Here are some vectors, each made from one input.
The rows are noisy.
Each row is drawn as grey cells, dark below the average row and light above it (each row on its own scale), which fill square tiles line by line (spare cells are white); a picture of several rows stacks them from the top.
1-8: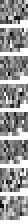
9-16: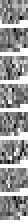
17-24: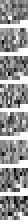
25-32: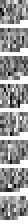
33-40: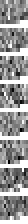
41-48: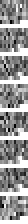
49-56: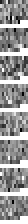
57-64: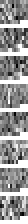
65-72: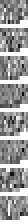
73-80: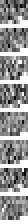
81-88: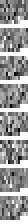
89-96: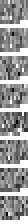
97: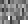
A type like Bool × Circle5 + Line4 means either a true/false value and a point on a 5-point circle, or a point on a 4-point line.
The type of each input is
(Bool × Bool × Bool + Unit) × Line5 + Line8.
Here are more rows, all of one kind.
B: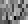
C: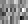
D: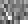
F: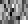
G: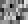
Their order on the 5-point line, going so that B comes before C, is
D, B, F, G, C.
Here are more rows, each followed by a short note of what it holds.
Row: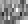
a point on a 5-point line and three true/false values
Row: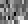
a point on an 8-point line
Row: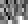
a point on an 8-point line
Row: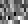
a point on an 8-point line
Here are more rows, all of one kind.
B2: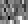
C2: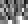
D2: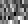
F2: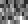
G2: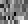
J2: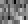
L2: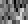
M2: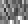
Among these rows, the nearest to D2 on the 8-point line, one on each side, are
G2 and M2.
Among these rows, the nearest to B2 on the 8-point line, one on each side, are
C2 and M2.
